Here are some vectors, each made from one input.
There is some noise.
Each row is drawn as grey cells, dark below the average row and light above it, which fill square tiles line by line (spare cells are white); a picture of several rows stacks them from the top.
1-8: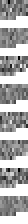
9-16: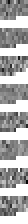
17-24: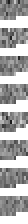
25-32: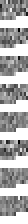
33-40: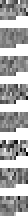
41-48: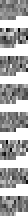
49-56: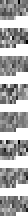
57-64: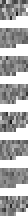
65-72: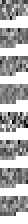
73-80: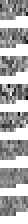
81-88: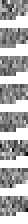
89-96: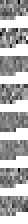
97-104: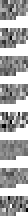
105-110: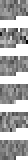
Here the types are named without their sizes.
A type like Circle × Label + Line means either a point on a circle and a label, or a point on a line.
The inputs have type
Bool × Bool × Bool + List(Line).
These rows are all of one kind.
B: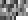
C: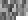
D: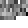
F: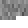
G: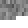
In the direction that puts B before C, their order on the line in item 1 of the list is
B, C, D, G, F.
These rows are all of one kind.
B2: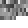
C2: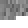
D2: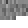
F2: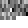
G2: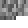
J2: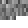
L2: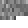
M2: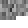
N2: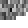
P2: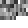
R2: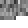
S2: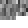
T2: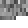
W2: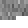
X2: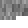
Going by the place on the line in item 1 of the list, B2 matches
C2, F2, S2 and X2.
